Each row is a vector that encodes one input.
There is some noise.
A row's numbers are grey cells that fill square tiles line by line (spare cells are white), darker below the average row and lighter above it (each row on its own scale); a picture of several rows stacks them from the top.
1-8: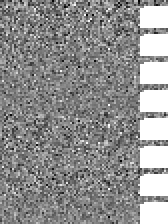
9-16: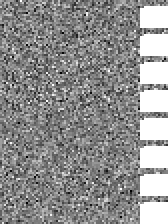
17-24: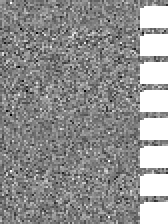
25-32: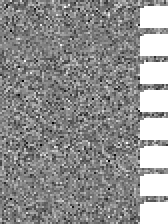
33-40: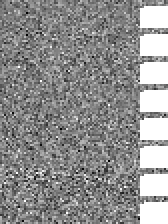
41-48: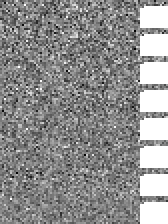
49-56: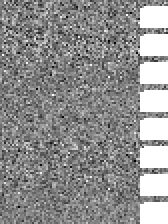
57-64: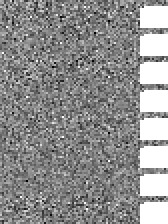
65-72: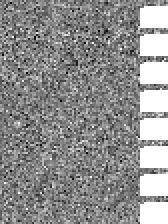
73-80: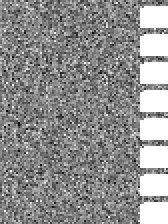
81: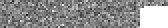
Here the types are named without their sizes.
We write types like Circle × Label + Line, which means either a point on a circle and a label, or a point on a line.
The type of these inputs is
Bool × Circle + Unit.
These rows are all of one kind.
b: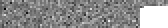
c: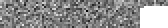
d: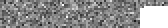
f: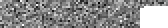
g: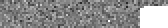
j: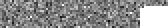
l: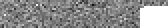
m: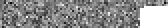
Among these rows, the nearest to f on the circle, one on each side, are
d and l.
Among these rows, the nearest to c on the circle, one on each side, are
j and l.
